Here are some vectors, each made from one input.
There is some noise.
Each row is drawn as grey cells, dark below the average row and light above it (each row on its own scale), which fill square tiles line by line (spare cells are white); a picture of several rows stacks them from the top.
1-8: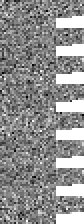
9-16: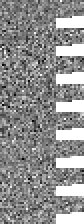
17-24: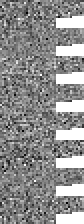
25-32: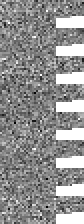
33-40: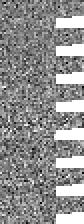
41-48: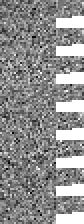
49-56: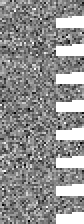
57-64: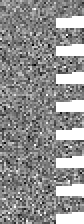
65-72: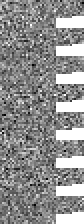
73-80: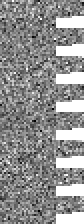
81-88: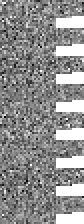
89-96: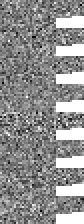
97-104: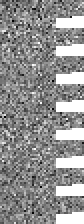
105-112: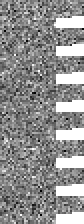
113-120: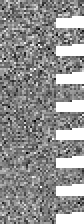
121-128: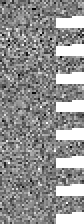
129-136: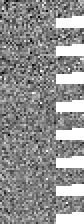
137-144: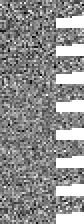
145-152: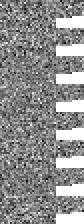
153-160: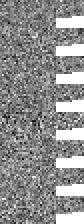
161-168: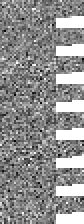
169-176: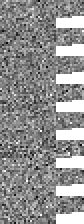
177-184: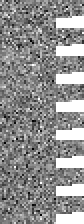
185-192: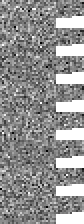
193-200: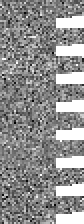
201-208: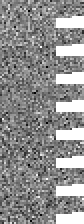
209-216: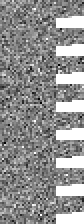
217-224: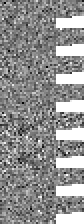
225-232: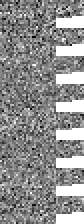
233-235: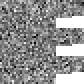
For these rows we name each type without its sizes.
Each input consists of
a label and five true/false values.
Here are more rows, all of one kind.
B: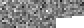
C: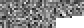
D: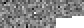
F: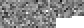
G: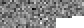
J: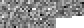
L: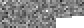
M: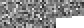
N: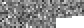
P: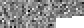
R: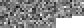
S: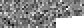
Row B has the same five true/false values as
L and N.
